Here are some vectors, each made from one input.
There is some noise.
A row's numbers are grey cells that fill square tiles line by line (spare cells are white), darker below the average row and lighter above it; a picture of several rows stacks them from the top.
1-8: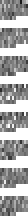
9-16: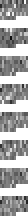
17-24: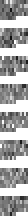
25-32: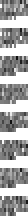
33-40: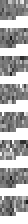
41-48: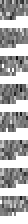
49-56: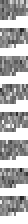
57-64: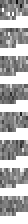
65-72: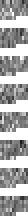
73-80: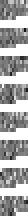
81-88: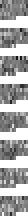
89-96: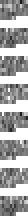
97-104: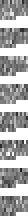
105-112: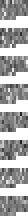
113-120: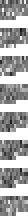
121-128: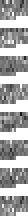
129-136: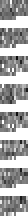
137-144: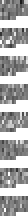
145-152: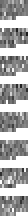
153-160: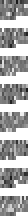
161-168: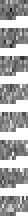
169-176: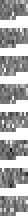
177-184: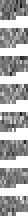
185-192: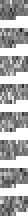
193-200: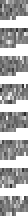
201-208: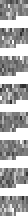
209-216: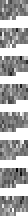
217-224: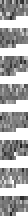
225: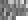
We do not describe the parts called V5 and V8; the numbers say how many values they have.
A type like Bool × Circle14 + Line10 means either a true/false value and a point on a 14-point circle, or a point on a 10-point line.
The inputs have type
Tree7 × V8 + Tree9 × (Tree9 + V5).
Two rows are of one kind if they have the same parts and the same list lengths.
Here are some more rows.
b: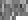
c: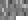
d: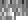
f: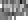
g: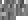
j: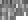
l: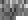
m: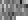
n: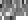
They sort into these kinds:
b, c, l
d, j, n
f, g, m

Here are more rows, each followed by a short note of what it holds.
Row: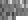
a node of each of two 9-node trees
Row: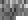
a node of each of two 9-node trees
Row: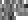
a node of a 7-node tree and a value of V8
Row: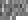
a node of each of two 9-node trees
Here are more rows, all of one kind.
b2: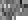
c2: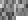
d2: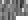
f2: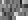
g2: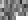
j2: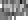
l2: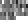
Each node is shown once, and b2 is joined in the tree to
f2 and j2.
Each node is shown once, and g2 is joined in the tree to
c2 and f2.
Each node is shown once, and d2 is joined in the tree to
f2 and l2.
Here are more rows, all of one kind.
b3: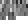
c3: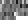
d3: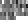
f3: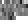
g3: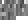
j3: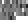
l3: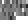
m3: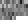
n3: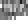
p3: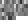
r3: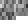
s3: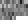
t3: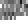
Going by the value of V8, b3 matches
n3, p3 and r3.
